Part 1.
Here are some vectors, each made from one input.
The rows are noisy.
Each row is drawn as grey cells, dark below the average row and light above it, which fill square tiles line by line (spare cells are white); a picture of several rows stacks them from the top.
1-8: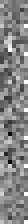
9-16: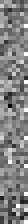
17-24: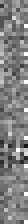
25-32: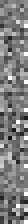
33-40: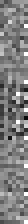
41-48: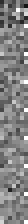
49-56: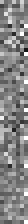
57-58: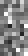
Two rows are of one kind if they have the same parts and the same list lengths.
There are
3 kinds of row.
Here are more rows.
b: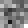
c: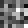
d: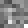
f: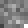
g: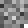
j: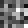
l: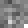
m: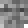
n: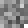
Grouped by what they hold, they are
b, m, n
c, j
d, f, g, l

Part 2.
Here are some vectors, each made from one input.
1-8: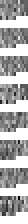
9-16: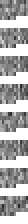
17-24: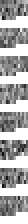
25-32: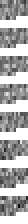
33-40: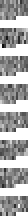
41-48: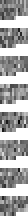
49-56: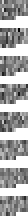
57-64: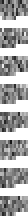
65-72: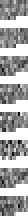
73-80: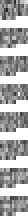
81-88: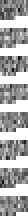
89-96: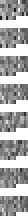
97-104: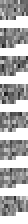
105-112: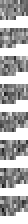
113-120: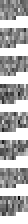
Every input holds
either a point on a 9-point line, or a point on an 11-point line.
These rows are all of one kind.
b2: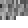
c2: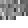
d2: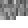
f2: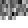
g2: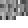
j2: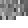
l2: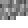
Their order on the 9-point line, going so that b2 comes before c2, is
f2, l2, d2, b2, g2, j2, c2.
